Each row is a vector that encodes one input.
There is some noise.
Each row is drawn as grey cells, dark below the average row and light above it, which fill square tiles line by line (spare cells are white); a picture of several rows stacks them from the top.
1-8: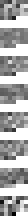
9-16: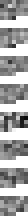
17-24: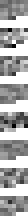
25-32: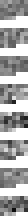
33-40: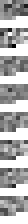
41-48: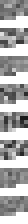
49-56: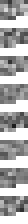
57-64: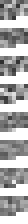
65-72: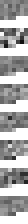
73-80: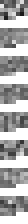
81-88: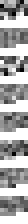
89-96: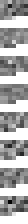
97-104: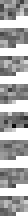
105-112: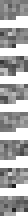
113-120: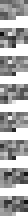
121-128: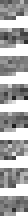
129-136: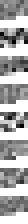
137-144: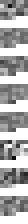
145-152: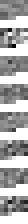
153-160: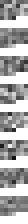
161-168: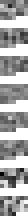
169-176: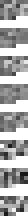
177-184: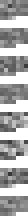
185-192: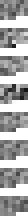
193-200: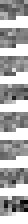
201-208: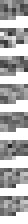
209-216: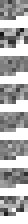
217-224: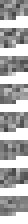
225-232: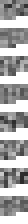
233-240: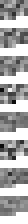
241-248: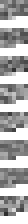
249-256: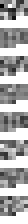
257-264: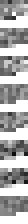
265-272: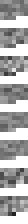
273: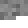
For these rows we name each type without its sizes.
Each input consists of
either a fixed value, or three true/false values.
